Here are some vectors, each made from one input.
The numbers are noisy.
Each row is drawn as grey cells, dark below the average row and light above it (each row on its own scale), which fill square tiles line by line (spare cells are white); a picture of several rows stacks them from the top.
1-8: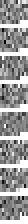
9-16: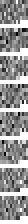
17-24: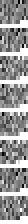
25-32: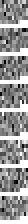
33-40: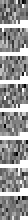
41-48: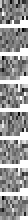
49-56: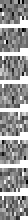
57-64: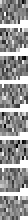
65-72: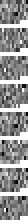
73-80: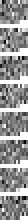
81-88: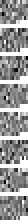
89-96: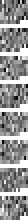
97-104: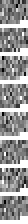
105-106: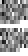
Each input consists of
a list of up to two points on a 9-point line.
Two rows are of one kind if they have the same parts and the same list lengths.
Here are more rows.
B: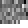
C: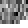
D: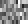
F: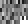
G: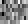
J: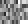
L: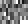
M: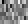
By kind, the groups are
B, F, L
C
D, G, J, M

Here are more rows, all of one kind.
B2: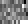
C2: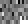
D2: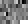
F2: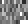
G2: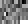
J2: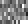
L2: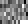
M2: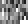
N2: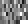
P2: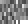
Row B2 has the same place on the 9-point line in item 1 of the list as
J2 and L2.
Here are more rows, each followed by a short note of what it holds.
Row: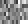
a list of one item
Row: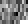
the empty list
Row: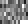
a list of two items
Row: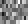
a list of one item
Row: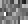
a list of two items
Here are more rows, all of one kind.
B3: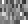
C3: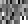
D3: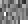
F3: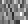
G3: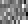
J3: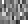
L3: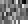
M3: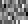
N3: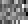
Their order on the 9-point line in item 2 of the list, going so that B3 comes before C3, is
B3, N3, L3, J3, D3, G3, C3, F3, M3.
